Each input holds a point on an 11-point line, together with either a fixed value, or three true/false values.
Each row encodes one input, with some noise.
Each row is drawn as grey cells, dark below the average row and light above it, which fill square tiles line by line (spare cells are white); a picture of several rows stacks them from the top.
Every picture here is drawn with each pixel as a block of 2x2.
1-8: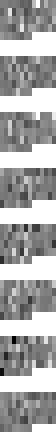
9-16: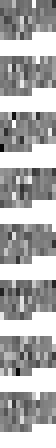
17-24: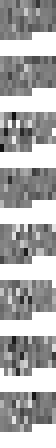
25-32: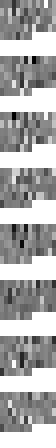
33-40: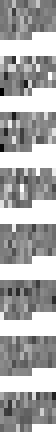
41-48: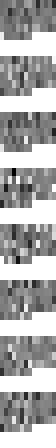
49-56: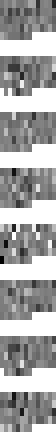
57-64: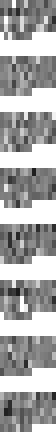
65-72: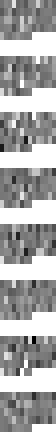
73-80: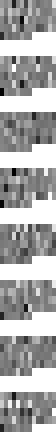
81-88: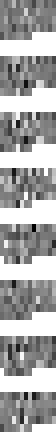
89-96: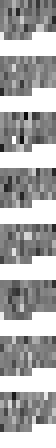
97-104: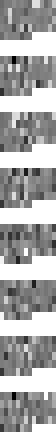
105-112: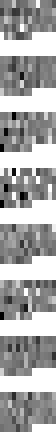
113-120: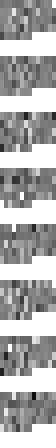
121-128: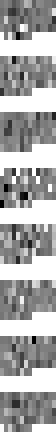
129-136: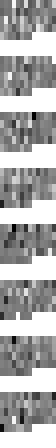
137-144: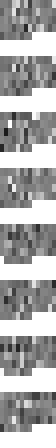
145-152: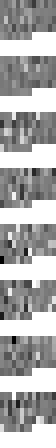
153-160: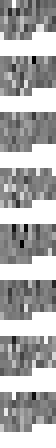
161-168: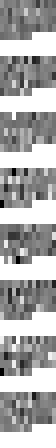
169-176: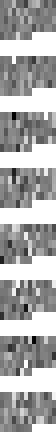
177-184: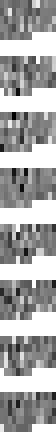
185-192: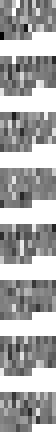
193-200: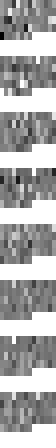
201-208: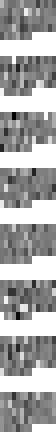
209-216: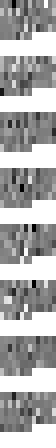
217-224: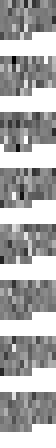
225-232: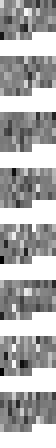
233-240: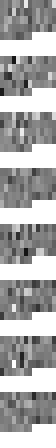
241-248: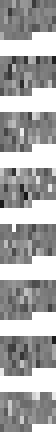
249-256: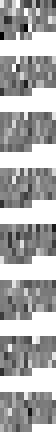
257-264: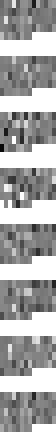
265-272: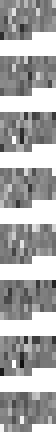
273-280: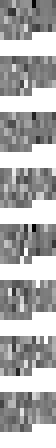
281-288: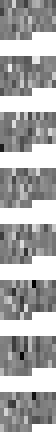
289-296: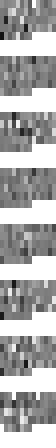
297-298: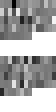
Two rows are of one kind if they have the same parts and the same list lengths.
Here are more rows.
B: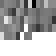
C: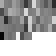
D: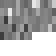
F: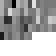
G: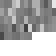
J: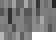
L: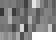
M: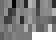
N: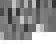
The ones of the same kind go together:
B, C
D, F, G, J, L, M, N

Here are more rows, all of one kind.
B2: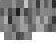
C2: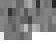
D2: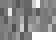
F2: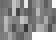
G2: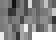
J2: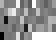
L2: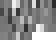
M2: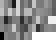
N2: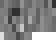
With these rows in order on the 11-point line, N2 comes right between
B2 and F2.
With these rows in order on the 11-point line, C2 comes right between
G2 and M2.
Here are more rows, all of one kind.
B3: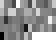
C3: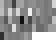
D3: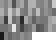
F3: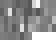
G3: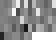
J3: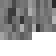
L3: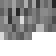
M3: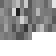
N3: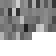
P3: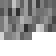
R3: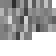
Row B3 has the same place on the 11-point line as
L3, M3 and N3.
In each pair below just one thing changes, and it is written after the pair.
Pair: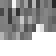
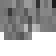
the place on the 11-point line
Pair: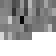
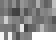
the place on the 11-point line
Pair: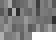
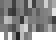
one of the three true/false values
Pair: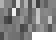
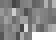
the place on the 11-point line
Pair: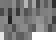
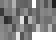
the place on the 11-point line
